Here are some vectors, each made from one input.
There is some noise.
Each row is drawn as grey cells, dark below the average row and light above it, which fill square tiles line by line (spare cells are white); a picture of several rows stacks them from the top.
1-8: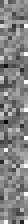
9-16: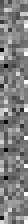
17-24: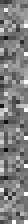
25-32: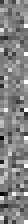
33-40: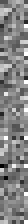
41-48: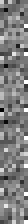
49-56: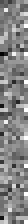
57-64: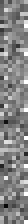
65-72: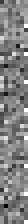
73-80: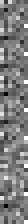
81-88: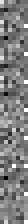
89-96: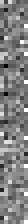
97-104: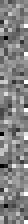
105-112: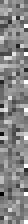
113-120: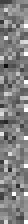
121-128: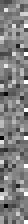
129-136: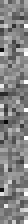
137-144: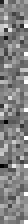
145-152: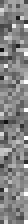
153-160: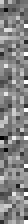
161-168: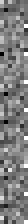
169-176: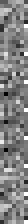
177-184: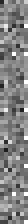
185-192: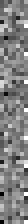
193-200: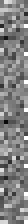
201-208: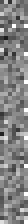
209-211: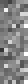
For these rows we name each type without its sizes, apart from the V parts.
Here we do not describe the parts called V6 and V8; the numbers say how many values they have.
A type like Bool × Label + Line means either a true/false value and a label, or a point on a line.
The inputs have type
(Circle + V6) × Line + Tree + V8.
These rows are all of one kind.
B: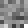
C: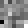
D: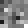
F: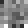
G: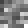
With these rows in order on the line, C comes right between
B and D.
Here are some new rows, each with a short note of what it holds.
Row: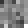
a point on a circle and a point on a line
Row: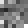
a node of a tree
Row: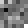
a node of a tree
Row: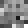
a value of V8
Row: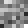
a value of V8
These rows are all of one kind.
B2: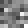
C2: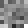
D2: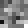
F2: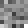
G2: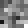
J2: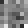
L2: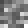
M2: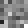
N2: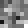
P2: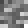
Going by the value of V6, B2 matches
J2 and M2.
